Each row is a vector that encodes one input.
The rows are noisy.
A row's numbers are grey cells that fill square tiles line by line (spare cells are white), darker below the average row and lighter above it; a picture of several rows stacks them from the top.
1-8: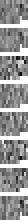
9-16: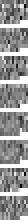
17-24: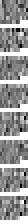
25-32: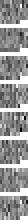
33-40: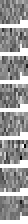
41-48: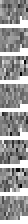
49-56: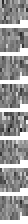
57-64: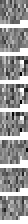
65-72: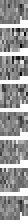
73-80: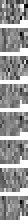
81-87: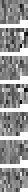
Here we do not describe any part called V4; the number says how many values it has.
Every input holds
a point on a 6-point line, together with either three true/false values, or a value of V4.
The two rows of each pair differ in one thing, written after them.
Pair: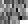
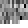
the value of V4
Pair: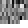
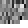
the place on the 6-point line
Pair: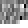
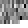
the place on the 6-point line
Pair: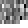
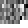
the value of V4
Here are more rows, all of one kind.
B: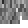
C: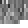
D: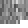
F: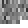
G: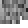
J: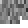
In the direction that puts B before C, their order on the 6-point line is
B, D, J, C, G, F.
